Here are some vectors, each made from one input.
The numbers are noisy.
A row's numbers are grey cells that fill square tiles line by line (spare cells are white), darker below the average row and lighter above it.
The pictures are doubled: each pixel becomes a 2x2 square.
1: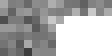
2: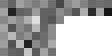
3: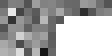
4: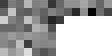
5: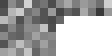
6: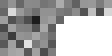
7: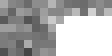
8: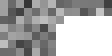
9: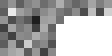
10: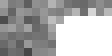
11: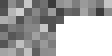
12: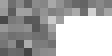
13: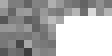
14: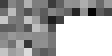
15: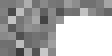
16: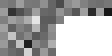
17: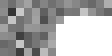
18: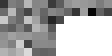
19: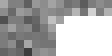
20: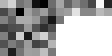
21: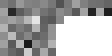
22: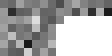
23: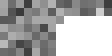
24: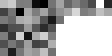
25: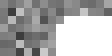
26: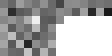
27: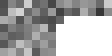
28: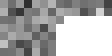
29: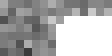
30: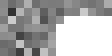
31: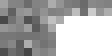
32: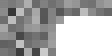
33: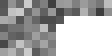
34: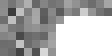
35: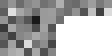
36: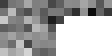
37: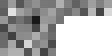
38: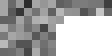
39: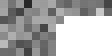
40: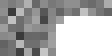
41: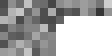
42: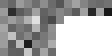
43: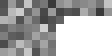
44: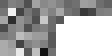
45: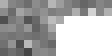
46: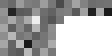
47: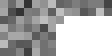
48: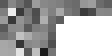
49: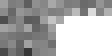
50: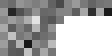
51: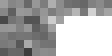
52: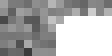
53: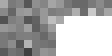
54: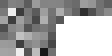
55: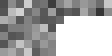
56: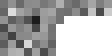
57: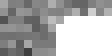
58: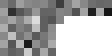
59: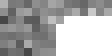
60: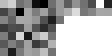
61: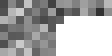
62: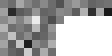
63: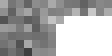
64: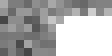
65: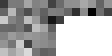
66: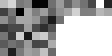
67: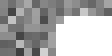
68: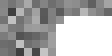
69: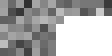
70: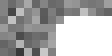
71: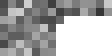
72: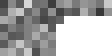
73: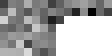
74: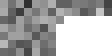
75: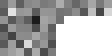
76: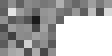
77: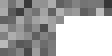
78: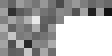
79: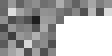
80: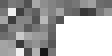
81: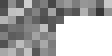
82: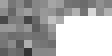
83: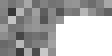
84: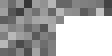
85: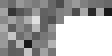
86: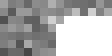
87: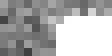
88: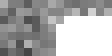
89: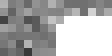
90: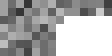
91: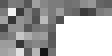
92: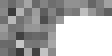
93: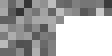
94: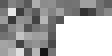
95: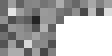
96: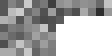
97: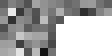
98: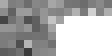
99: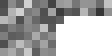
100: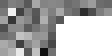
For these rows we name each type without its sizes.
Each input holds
either a fixed value, or three true/false values.
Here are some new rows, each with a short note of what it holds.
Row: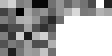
a fixed value
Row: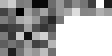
a fixed value
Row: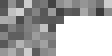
three true/false values
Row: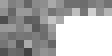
three true/false values
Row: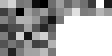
a fixed value
